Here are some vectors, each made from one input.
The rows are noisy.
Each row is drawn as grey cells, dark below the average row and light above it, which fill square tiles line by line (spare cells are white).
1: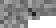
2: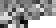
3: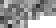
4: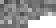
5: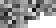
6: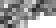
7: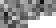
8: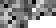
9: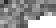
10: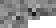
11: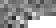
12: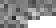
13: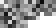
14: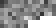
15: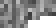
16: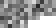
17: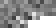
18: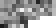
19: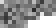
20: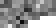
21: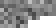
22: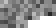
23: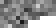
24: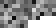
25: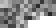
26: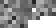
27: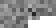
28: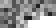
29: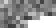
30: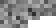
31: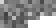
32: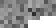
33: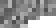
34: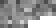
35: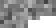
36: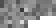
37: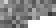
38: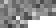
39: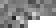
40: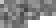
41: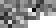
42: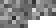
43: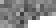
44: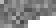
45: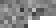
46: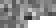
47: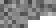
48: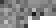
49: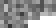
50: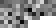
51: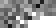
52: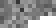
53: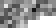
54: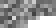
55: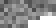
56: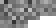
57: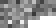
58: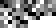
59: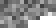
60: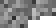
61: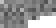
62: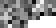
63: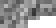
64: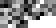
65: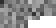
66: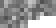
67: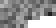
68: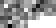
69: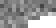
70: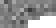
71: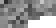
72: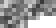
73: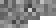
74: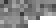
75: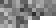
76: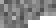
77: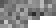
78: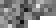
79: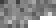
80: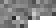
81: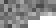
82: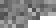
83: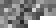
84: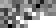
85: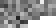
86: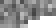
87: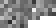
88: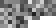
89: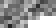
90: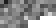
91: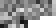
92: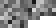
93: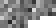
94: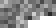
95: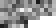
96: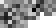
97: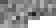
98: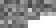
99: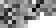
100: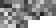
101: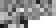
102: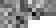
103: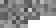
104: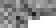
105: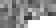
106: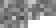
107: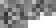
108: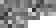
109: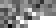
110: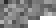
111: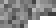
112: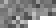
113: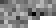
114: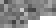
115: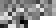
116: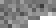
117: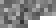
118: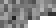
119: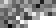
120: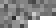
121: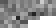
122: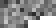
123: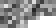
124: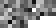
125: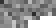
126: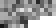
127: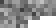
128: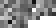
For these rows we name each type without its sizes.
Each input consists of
a list of points on a line.
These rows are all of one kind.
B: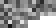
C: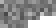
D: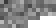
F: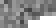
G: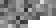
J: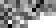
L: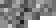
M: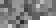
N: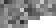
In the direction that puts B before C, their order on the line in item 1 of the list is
B, J, D, C, L, F, M, N, G.
